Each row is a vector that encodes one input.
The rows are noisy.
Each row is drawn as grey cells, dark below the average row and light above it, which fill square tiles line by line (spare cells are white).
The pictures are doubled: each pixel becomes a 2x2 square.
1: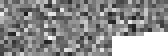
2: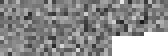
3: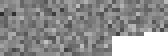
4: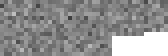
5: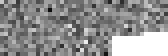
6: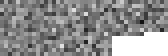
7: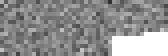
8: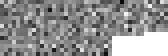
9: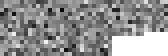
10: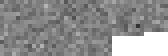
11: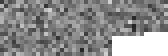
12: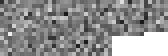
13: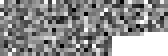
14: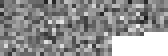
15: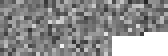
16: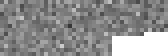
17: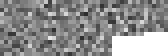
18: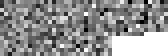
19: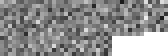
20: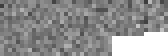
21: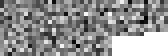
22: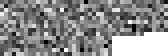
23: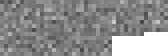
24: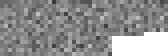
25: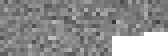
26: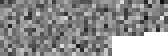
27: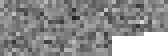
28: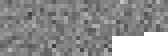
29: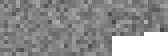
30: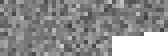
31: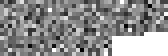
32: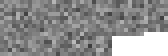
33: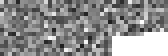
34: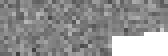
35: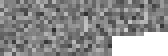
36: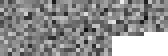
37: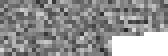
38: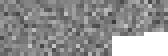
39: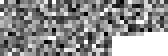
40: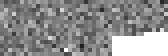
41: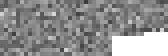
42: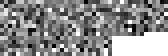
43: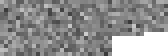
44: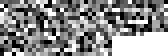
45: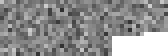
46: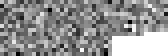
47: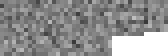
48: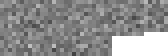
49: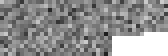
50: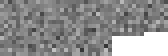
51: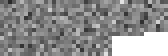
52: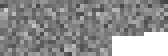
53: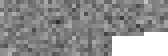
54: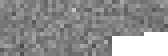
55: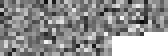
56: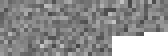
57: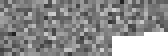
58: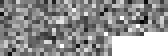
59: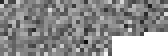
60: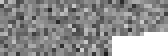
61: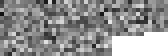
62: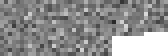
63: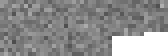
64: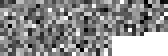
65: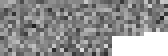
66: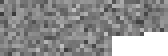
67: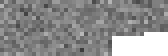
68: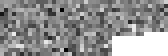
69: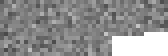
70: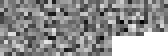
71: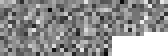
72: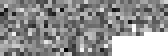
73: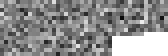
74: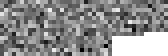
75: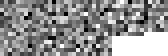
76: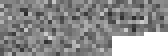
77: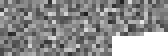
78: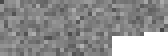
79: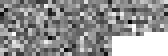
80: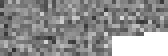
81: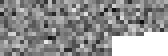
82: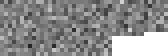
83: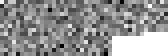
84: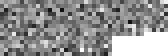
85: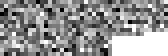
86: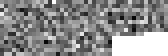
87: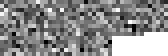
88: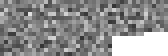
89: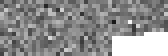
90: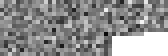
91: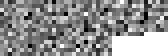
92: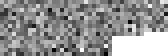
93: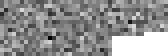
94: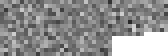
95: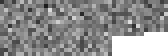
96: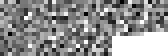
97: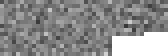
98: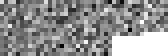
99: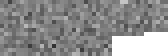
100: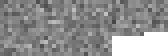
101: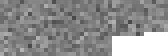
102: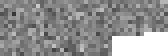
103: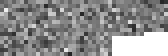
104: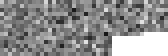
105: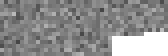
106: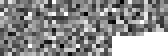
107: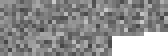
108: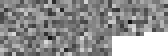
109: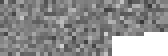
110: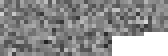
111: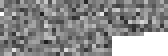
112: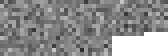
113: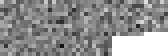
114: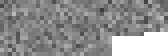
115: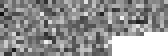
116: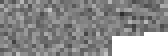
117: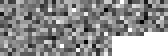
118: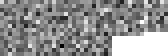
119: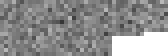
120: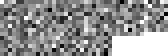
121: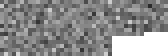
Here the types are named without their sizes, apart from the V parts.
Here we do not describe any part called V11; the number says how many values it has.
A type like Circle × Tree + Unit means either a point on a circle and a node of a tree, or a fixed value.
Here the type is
Bool × (Tree + V11).
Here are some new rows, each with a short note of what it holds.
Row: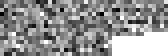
a node of a tree and a true/false value
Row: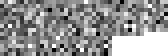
a node of a tree and a true/false value
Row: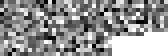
a node of a tree and a true/false value
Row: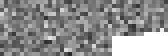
a node of a tree and a true/false value
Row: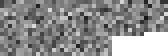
a node of a tree and a true/false value
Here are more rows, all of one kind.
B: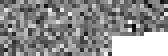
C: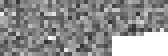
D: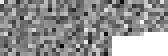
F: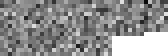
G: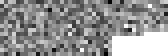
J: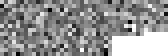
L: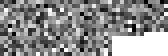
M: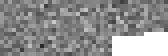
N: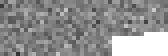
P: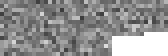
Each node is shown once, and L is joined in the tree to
B and G.
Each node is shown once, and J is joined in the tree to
N.
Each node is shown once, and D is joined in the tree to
F and P.
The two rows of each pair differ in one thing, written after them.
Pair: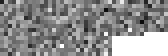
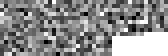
the value of V11
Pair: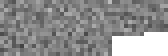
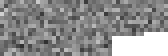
the true/false value
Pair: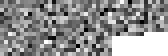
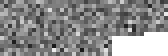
the value of V11
